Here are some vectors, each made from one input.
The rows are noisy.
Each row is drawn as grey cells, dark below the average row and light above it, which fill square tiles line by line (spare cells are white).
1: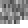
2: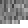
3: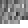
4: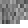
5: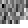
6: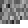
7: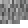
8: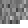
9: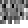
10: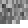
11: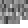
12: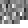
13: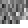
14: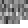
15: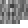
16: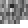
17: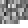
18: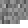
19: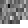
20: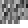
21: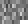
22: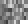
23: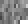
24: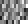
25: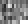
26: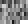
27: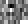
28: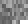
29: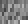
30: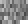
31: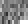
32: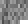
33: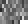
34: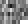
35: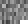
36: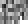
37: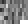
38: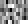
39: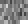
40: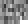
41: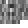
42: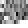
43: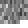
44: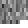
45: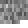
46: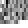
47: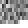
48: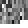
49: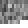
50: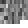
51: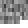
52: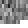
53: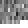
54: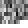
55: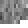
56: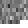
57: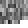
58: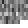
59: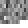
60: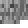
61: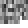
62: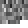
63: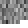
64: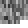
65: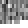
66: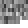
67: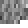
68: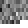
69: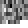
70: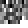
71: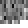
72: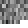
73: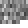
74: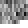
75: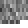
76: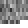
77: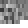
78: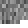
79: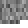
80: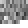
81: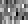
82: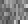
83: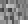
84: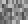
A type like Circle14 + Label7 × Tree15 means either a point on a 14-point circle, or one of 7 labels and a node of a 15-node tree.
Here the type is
Label8.
